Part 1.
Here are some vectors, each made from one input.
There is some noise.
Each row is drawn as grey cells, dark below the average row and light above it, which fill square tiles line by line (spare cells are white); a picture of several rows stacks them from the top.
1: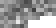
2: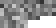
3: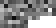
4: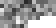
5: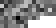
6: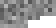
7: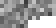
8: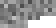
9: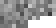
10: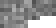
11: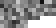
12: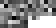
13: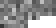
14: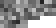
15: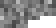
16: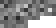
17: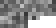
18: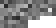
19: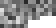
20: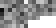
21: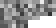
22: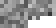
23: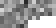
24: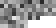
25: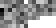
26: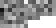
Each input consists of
a point on a 5-point line.
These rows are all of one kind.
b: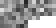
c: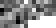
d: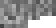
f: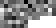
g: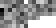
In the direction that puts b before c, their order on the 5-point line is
b, g, d, c, f.
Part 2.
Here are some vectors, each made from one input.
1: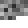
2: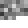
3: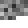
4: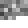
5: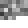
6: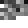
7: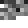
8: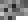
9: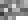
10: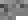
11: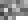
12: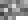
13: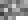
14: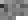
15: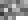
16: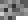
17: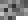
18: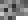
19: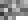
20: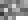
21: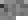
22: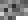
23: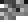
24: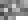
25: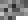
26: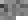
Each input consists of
a point on a 4-point line.
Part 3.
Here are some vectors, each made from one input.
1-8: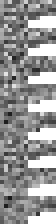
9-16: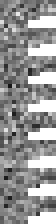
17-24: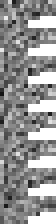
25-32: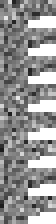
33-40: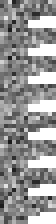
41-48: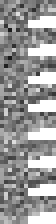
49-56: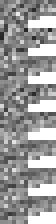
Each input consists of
a point on a 9-point line.
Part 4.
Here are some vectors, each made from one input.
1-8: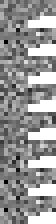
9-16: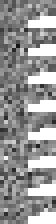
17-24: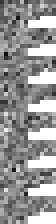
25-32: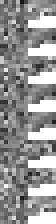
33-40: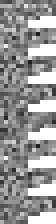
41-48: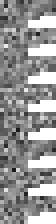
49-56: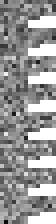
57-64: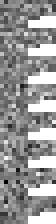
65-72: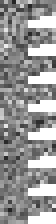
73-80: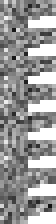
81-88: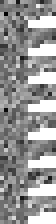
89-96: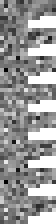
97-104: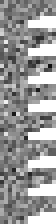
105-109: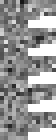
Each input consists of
a node of an 18-node tree.
